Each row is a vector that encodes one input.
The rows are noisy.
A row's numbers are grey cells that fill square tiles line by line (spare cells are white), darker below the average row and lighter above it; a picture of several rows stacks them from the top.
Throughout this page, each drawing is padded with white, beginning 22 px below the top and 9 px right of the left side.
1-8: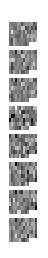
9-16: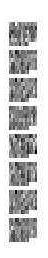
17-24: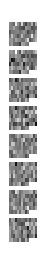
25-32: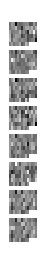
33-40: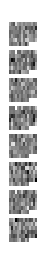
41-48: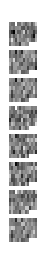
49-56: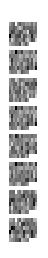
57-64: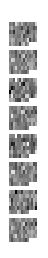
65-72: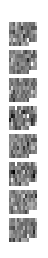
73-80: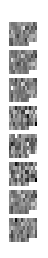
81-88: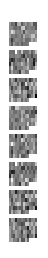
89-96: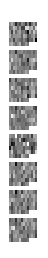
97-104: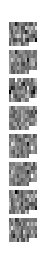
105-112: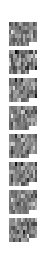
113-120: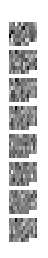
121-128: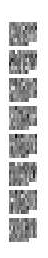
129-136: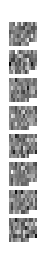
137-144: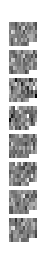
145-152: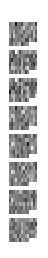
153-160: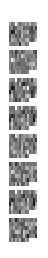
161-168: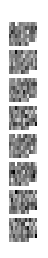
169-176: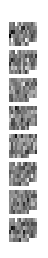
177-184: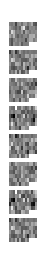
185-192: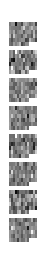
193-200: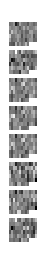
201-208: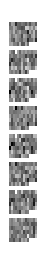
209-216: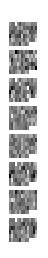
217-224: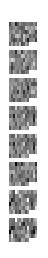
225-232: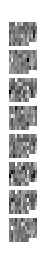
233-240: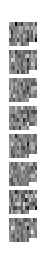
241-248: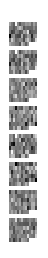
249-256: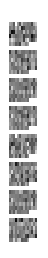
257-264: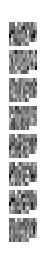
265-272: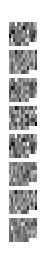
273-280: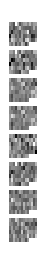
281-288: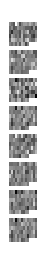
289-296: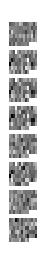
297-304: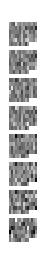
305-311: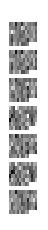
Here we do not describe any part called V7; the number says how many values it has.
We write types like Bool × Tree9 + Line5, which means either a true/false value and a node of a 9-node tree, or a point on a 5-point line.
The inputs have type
(Bool × Circle6 + V7) × Line8.
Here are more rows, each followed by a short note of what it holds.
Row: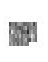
a point on a 6-point circle, a point on an 8-point line and a true/false value
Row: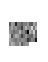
a point on a 6-point circle, a point on an 8-point line and a true/false value
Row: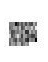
a point on a 6-point circle, a point on an 8-point line and a true/false value
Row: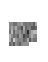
a point on a 6-point circle, a point on an 8-point line and a true/false value
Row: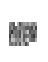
a point on an 8-point line and a value of V7
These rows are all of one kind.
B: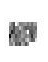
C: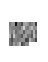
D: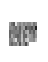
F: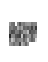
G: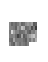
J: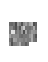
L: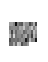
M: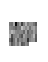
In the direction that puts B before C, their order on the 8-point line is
B, F, D, G, J, M, C, L.
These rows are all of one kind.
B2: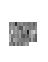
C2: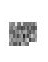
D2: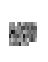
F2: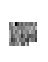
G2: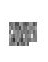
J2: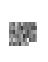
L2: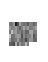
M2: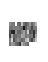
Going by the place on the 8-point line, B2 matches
G2 and L2.
